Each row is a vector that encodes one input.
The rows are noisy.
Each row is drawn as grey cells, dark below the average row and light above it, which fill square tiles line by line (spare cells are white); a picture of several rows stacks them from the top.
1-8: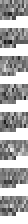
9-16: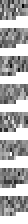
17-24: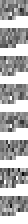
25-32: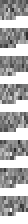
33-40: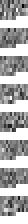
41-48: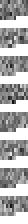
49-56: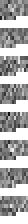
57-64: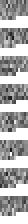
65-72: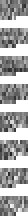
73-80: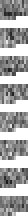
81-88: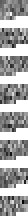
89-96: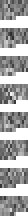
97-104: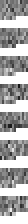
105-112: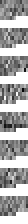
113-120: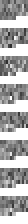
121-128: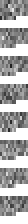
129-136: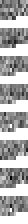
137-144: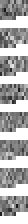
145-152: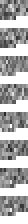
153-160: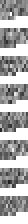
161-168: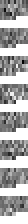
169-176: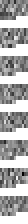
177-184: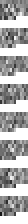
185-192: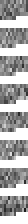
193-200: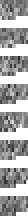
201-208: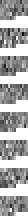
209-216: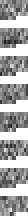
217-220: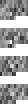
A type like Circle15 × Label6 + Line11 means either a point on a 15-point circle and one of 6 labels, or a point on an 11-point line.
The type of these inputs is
Circle6 × (Tree8 + Unit) + List2(Bool × Line5).
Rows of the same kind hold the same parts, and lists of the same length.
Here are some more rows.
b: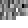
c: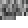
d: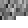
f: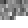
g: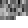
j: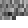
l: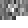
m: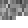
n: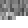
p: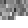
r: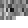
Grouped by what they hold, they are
b
c, d, l
f, n, p
g, m, r
j

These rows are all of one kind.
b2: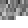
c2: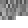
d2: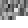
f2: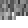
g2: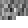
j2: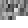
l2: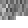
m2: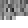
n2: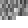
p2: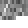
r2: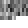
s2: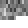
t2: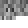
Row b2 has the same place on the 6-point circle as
c2, l2, p2 and s2.
